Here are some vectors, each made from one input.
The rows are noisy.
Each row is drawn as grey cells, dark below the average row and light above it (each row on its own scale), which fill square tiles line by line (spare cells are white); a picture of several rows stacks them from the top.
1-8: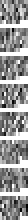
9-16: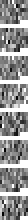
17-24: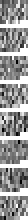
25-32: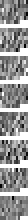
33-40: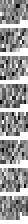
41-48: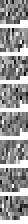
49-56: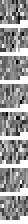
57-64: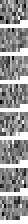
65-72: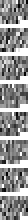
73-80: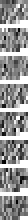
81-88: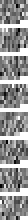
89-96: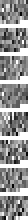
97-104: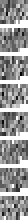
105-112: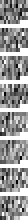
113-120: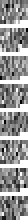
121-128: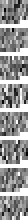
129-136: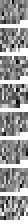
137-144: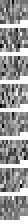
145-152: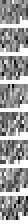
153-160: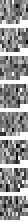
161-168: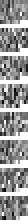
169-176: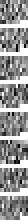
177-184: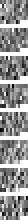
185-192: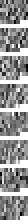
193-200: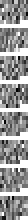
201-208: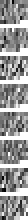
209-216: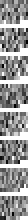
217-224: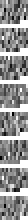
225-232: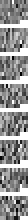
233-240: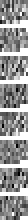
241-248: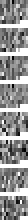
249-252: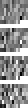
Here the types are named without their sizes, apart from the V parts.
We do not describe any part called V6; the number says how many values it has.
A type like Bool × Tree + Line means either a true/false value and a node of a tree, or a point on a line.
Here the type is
(Bool × Bool × Bool + Unit) × Line × List(V6).
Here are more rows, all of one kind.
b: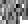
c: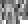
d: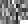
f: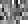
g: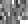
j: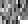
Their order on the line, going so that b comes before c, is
f, g, d, b, c, j.
